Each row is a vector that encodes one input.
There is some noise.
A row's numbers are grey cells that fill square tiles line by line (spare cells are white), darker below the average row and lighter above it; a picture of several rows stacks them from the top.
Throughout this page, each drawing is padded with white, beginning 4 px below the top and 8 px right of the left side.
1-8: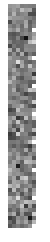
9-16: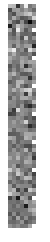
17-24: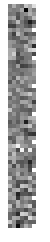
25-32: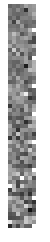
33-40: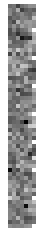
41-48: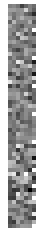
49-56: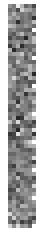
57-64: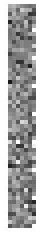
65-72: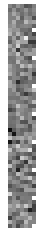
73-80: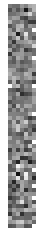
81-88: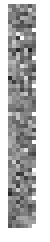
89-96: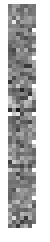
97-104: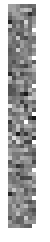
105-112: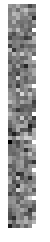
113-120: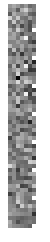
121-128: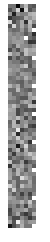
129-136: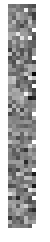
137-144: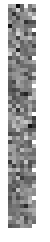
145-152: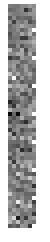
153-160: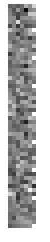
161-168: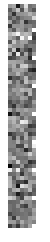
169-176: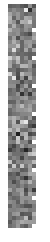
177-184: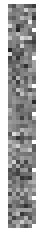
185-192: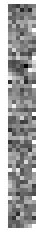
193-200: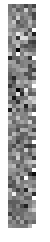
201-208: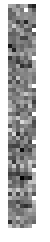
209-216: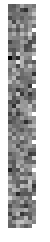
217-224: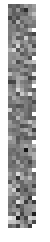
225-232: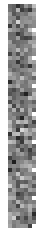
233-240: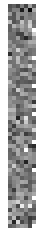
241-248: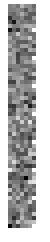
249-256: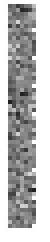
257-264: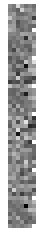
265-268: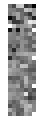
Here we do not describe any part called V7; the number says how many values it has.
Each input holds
a true/false value, together with a list of up to two items, each a point on a 6-point line and a value of V7.
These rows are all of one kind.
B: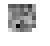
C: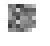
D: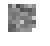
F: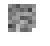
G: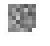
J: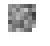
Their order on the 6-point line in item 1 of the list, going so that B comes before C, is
G, D, F, J, B, C.
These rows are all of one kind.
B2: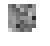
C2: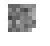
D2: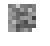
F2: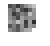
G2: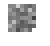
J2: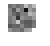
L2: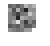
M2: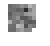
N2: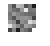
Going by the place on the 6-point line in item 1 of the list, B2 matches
G2 and J2.
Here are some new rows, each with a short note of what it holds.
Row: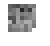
a true/false value, together with a list of two items
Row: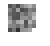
a true/false value, together with a list of one item
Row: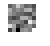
a true/false value, together with a list of one item
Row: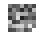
a true/false value, together with a list of two items
